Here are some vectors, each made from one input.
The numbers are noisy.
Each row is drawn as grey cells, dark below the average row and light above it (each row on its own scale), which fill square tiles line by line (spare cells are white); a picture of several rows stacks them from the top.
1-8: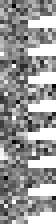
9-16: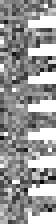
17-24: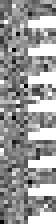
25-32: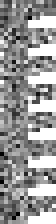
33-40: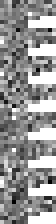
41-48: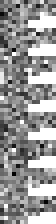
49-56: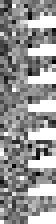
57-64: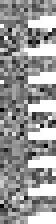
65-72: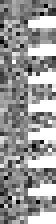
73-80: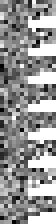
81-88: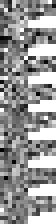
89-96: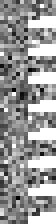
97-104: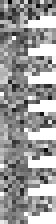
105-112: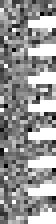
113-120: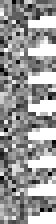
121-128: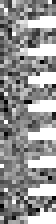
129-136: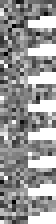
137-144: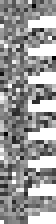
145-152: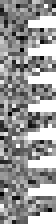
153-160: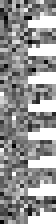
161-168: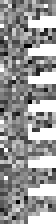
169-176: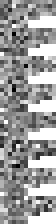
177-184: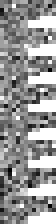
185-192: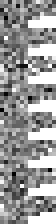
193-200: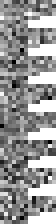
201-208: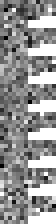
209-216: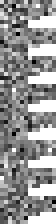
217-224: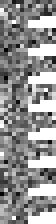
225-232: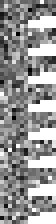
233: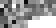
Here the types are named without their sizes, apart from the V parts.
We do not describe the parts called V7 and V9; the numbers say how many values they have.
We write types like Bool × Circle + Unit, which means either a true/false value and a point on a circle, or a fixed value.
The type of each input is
Bool × Tree + Unit + V7 × V9.
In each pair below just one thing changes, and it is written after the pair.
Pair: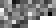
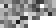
the node of the tree
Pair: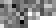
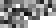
the node of the tree
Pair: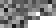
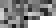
the true/false value
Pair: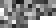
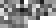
the true/false value
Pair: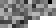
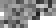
the true/false value
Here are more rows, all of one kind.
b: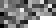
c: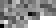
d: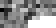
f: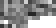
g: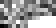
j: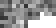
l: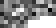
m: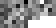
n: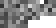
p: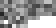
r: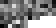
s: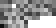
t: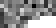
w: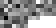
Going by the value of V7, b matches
c, j, m and n.
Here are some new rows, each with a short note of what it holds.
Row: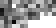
a value of V7 and a value of V9
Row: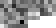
a node of a tree and a true/false value
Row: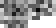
a node of a tree and a true/false value
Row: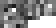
a fixed value
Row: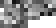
a node of a tree and a true/false value
